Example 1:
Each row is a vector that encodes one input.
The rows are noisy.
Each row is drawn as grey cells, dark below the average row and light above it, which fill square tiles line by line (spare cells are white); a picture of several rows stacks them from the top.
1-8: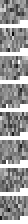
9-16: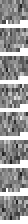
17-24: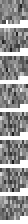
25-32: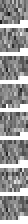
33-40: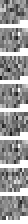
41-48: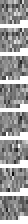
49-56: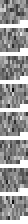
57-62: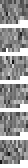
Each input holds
one of 12 labels.
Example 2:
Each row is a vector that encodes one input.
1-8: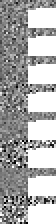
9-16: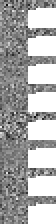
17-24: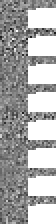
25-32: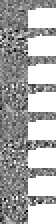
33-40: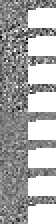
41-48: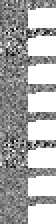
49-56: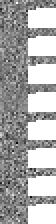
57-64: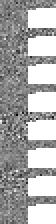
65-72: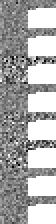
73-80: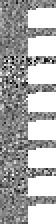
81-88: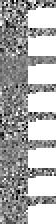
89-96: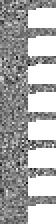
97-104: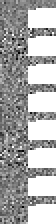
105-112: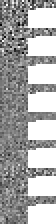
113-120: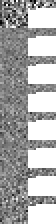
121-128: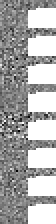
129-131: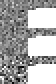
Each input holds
a point on a 13-point line.
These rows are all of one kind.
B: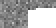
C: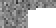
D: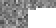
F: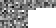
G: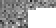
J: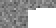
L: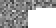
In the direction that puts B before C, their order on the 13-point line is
B, C, F, J, D, G, L.
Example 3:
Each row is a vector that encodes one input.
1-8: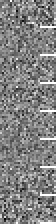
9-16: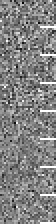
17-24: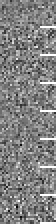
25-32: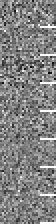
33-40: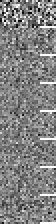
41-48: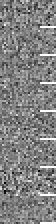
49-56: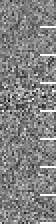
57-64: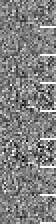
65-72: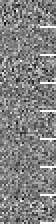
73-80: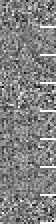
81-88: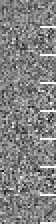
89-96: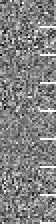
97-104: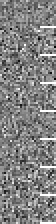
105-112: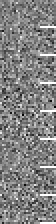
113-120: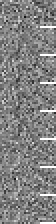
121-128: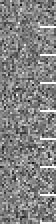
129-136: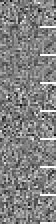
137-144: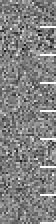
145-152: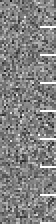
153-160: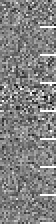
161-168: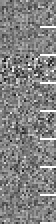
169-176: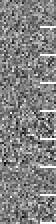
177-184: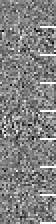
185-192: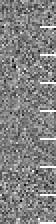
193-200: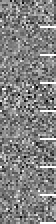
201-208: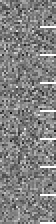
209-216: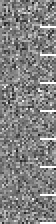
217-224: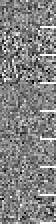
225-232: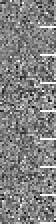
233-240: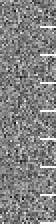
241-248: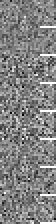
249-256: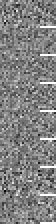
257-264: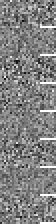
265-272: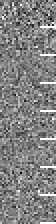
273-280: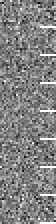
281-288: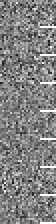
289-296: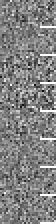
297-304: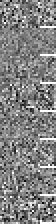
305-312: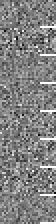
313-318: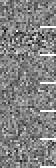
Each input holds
a point on a 6-point circle.
